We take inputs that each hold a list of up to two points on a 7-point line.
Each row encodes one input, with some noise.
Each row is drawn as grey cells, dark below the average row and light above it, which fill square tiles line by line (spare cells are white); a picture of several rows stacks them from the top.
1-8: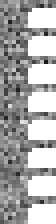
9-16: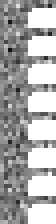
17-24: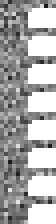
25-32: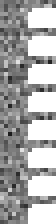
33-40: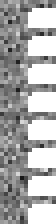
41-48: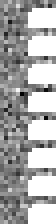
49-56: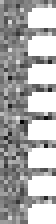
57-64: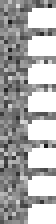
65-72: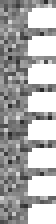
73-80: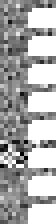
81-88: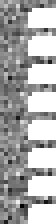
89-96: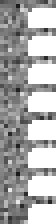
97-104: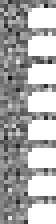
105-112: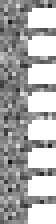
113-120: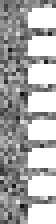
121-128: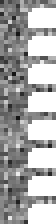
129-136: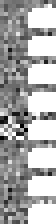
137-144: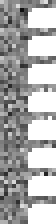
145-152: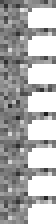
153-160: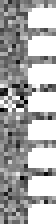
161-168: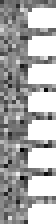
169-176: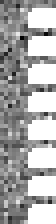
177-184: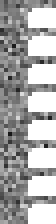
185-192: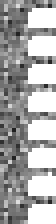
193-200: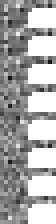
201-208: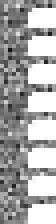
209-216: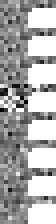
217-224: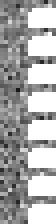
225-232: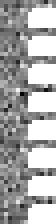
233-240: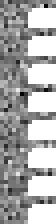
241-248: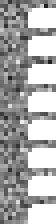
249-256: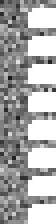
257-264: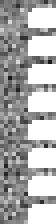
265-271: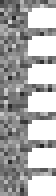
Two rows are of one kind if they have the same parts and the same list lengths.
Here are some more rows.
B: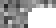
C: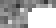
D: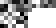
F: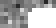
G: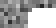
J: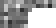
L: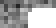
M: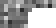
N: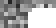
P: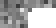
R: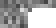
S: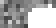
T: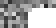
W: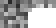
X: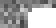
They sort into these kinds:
B, C, F, L, N, P, R, S, T, W, X
D
G, J, M

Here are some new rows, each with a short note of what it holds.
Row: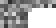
a list of two items
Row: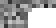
a list of two items
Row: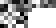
the empty list
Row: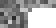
a list of two items
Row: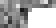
a list of one item
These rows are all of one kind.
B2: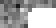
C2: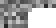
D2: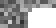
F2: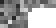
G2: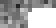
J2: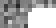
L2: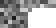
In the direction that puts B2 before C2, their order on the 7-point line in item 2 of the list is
L2, J2, B2, F2, G2, C2, D2.
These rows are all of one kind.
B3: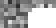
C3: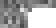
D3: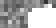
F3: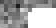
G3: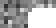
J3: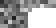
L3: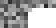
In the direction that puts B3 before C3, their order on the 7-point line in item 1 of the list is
L3, B3, G3, D3, F3, C3, J3.
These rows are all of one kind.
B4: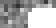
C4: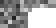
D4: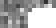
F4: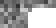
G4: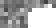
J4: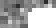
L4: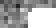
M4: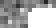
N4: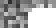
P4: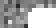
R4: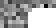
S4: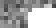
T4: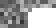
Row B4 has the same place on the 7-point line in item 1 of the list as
D4, G4, J4 and M4.
